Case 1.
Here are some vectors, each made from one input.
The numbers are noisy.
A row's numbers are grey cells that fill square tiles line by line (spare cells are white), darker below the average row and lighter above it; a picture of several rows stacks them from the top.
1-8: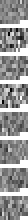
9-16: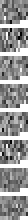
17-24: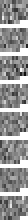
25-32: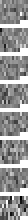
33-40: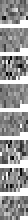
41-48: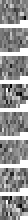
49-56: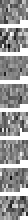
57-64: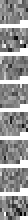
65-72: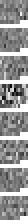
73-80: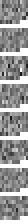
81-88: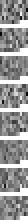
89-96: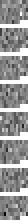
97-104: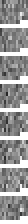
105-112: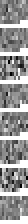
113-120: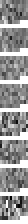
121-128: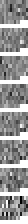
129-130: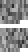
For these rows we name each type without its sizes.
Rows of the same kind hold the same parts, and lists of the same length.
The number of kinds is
3.
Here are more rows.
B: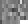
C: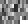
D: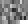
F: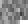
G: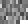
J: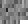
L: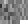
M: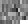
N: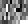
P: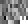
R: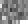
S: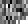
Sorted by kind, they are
B, C, D, F, J, M, R
G, L, P
N, S

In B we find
a point on a line and a node of a tree.
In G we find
a point on a line.
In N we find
a label.
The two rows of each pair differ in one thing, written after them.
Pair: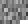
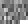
the node of the tree
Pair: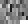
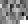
the node of the tree
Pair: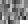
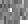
the place on the line
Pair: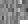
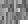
the place on the line
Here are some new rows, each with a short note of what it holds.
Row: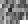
a point on a line
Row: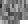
a point on a line
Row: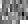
a point on a line and a node of a tree
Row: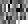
a label
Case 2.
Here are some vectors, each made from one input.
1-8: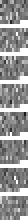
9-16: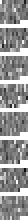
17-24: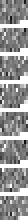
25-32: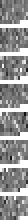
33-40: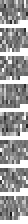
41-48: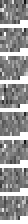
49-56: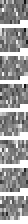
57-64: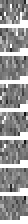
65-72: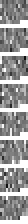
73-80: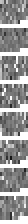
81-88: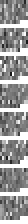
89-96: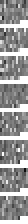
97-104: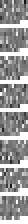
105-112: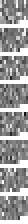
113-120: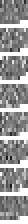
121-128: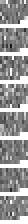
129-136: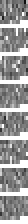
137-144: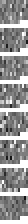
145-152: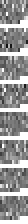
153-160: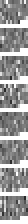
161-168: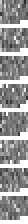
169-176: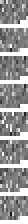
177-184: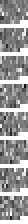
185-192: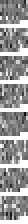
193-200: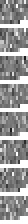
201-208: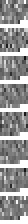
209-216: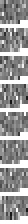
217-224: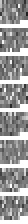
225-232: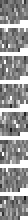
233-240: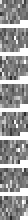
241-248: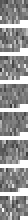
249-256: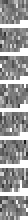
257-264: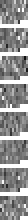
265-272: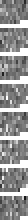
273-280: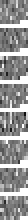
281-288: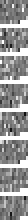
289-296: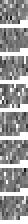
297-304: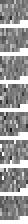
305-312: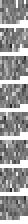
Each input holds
a node of an 11-node tree, together with either one of 5 labels, or a point on a 9-point line.
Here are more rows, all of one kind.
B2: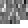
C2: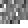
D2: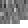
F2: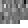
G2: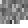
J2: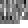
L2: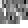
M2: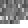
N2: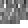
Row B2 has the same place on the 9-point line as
C2, F2 and N2.
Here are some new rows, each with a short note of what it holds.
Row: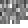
one of 5 labels and a node of an 11-node tree
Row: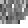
one of 5 labels and a node of an 11-node tree
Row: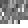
one of 5 labels and a node of an 11-node tree
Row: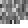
a point on a 9-point line and a node of an 11-node tree
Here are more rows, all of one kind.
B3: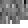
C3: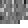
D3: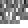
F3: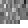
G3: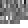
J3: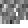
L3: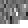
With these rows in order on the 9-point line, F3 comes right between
C3 and D3.
